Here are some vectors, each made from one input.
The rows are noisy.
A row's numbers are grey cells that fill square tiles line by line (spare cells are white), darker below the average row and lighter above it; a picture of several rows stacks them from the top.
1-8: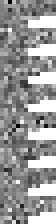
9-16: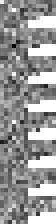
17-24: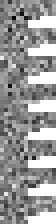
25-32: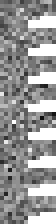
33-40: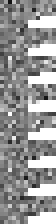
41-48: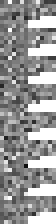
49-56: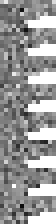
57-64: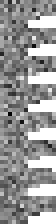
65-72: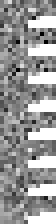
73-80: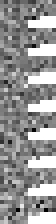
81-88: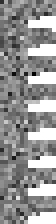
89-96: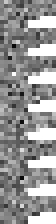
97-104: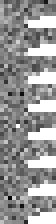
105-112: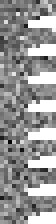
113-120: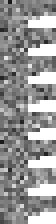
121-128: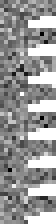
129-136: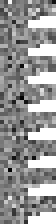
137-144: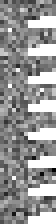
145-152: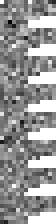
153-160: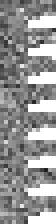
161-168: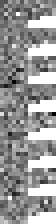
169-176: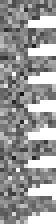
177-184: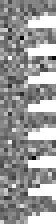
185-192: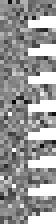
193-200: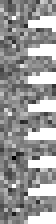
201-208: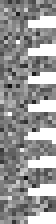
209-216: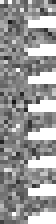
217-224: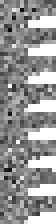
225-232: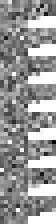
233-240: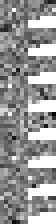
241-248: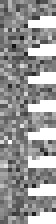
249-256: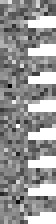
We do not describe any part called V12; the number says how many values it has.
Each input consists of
either a point on each of two 11-point circles, or five true/false values and a value of V12.
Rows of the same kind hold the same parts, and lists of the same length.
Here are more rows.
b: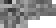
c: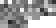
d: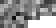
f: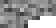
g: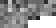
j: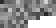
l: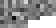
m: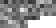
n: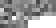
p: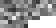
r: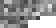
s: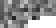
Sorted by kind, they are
b, f, g, j, l, m, n, p, r, s
c, d

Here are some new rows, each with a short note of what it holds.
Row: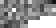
a point on each of two 11-point circles
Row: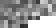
five true/false values and a value of V12
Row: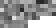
five true/false values and a value of V12
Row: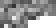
five true/false values and a value of V12
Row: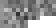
five true/false values and a value of V12
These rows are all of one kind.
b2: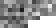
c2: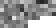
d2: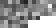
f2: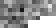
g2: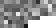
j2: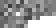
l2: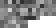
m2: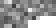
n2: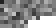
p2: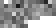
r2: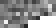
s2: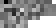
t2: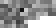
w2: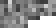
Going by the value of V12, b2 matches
d2, f2, g2 and r2.
